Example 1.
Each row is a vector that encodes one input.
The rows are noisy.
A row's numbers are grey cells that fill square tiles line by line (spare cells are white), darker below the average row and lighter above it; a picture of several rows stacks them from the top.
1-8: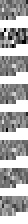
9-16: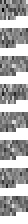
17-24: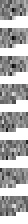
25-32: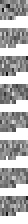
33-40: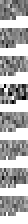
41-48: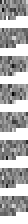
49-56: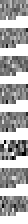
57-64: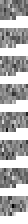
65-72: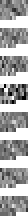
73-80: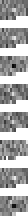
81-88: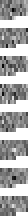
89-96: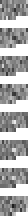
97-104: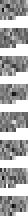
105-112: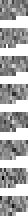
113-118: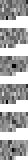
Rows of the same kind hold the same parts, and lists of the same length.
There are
3 kinds of row.
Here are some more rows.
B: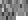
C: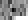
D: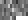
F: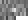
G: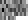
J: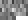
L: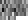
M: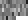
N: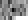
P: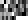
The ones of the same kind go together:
B, D, F, J, M
C, G, L, N
P

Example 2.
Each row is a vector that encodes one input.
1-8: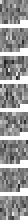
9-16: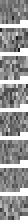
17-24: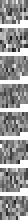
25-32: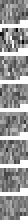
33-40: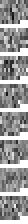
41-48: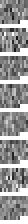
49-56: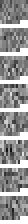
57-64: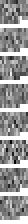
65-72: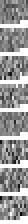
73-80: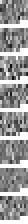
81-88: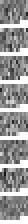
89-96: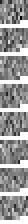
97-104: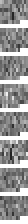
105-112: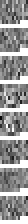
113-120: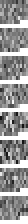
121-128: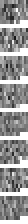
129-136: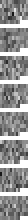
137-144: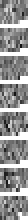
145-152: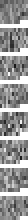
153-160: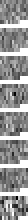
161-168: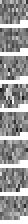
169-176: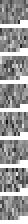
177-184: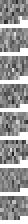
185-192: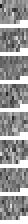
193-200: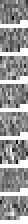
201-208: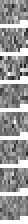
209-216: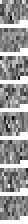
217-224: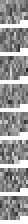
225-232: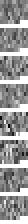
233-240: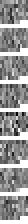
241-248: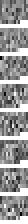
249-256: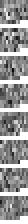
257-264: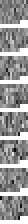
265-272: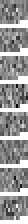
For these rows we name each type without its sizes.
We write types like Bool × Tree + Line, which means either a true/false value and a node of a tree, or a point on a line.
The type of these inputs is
Circle × Line × Line.
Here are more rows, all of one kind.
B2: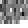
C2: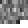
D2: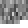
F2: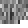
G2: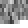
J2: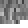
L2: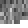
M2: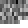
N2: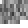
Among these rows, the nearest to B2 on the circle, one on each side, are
J2 and L2.
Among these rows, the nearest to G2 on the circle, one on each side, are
C2 and M2.
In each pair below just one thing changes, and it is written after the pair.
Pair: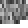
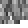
the place on the circle
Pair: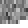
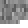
the place on the circle
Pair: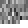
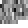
the place on the circle
